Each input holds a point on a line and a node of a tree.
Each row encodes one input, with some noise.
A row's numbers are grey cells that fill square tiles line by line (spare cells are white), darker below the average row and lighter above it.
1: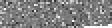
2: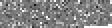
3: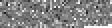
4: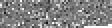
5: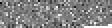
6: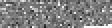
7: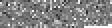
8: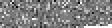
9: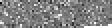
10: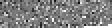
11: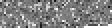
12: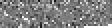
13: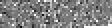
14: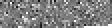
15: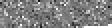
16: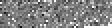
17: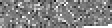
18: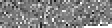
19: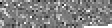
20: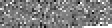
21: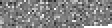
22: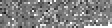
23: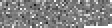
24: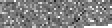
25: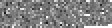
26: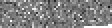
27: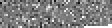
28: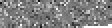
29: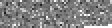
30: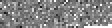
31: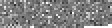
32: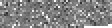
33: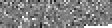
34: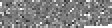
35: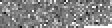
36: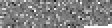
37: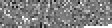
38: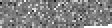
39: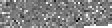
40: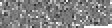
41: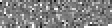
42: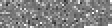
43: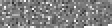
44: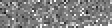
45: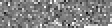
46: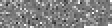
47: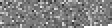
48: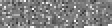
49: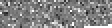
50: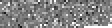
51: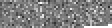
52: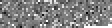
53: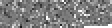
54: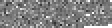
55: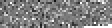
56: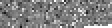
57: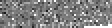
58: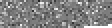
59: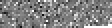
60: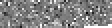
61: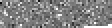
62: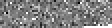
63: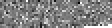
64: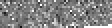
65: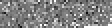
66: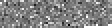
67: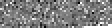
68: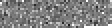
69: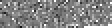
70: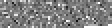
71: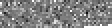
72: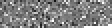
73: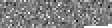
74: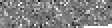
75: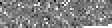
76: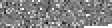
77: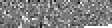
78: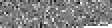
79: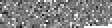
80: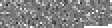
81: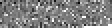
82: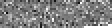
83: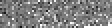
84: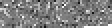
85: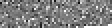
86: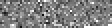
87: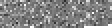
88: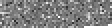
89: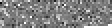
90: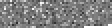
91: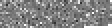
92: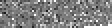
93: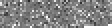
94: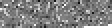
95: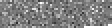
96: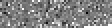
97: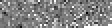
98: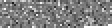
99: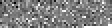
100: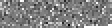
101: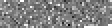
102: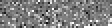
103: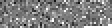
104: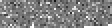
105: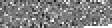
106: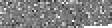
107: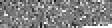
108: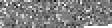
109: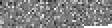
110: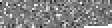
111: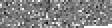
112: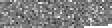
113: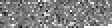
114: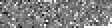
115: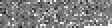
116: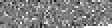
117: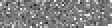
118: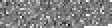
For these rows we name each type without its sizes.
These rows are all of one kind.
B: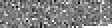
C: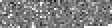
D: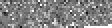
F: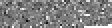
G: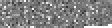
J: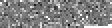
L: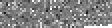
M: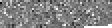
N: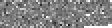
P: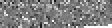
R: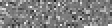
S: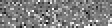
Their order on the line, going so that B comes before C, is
B, P, M, R, C, G, N, F, J, L, D, S.
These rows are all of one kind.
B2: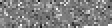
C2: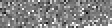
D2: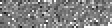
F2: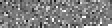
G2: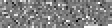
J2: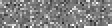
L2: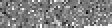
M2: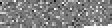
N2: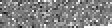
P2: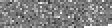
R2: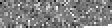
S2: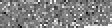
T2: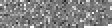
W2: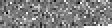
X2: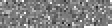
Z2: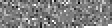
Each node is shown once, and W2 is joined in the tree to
N2.
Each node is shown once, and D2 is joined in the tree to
N2 and X2.
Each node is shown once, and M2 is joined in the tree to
P2.
